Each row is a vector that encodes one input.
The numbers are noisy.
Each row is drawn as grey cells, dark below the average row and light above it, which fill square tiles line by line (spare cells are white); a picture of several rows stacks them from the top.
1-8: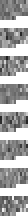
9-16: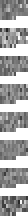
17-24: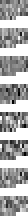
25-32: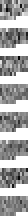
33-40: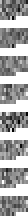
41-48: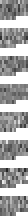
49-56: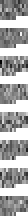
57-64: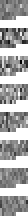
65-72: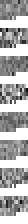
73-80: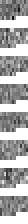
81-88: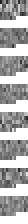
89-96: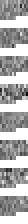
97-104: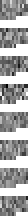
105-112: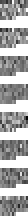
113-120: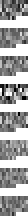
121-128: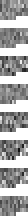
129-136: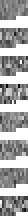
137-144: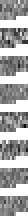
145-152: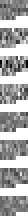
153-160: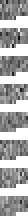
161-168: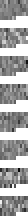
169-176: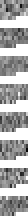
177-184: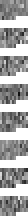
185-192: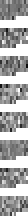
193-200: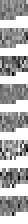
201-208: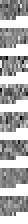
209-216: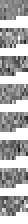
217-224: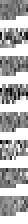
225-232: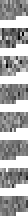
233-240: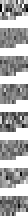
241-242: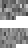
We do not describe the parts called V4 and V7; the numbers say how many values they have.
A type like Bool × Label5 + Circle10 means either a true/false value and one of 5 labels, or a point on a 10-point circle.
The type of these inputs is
(Bool × Bool × Bool + V4) × Circle11 + V7.
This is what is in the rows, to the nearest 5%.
About 85% of them hold a point on an 11-point circle, together with either three true/false values, or a value of V4. The rest hold a value of V7.
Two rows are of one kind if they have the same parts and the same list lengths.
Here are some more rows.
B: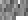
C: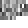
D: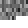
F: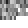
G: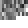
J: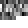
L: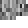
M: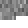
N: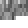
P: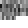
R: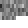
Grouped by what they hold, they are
B, D, N
C, J, L, M, P, R
F, G

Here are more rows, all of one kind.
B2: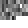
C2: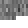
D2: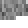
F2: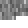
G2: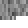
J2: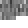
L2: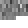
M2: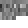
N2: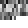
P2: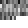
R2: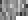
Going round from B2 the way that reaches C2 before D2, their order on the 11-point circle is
B2, N2, G2, C2, P2, D2, F2, J2, M2, L2, R2.
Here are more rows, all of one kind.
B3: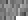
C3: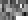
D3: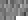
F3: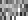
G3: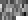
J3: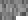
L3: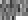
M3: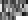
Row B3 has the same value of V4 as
D3 and M3.
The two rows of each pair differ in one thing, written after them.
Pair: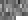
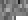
one of the three true/false values
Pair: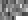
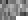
the place on the 11-point circle
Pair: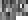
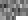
one of the three true/false values
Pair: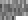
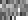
one of the three true/false values
